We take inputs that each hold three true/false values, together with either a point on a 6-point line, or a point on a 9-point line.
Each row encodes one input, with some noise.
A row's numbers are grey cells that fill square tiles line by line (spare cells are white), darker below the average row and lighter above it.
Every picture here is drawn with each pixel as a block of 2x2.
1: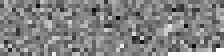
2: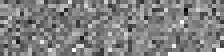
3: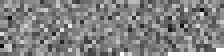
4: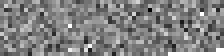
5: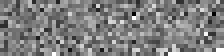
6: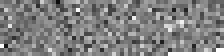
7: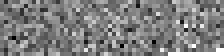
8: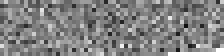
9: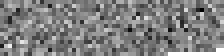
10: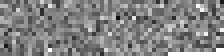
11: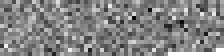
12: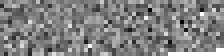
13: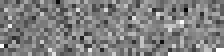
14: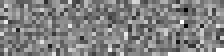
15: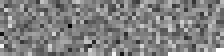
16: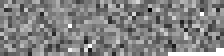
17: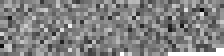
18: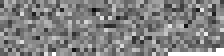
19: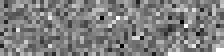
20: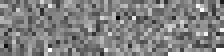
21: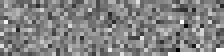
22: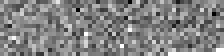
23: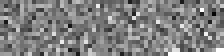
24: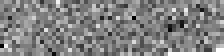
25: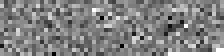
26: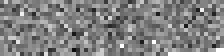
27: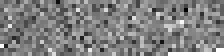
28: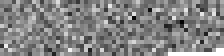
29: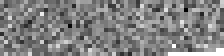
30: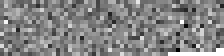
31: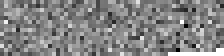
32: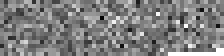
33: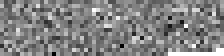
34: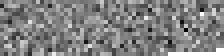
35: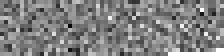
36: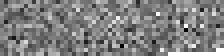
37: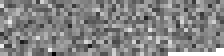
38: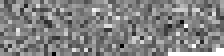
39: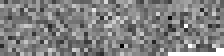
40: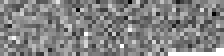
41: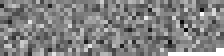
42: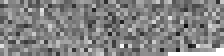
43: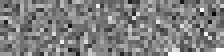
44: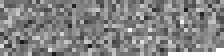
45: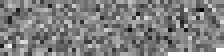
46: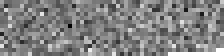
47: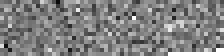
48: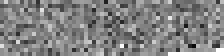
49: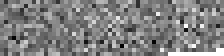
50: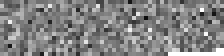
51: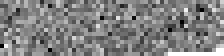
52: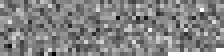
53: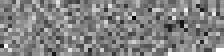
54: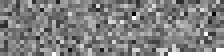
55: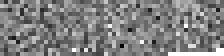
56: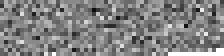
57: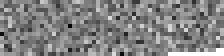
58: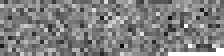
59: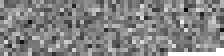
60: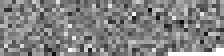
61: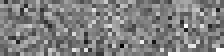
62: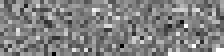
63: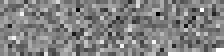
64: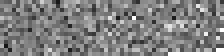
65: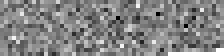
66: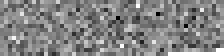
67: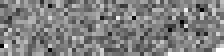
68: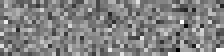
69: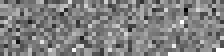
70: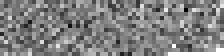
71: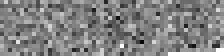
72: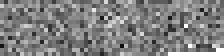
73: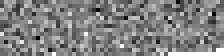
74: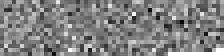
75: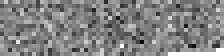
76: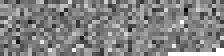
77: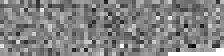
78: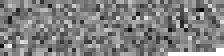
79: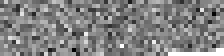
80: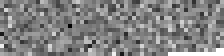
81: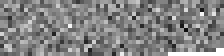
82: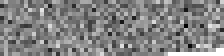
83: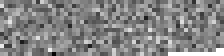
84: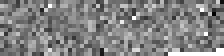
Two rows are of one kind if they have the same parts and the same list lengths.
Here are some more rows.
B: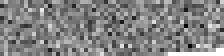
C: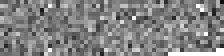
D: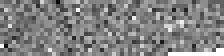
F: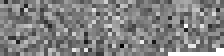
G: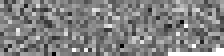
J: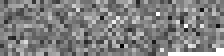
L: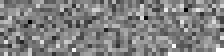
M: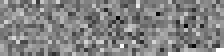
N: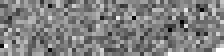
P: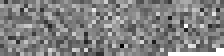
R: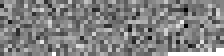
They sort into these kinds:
B, C, D, L, M, R
F, G, J, N, P

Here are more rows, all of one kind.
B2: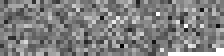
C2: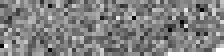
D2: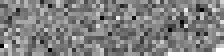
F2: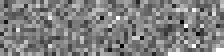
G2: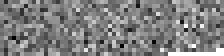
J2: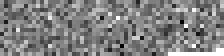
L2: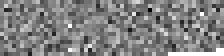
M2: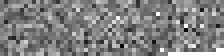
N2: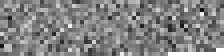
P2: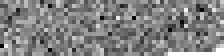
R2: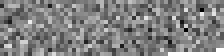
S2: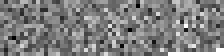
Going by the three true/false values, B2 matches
G2, M2 and S2.
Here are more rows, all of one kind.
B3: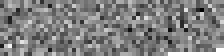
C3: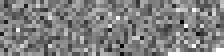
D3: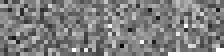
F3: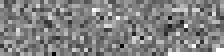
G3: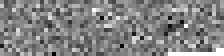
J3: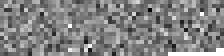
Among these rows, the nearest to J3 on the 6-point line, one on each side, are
C3 and D3.
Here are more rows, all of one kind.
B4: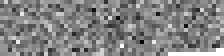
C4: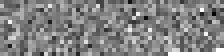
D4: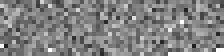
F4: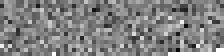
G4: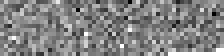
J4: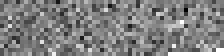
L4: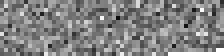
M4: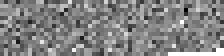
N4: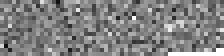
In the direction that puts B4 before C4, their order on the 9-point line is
M4, J4, F4, D4, N4, B4, L4, C4, G4.
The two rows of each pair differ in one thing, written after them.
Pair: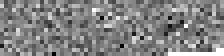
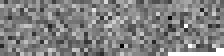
one of the three true/false values
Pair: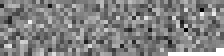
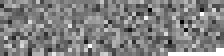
the place on the 6-point line
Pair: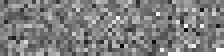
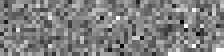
one of the three true/false values
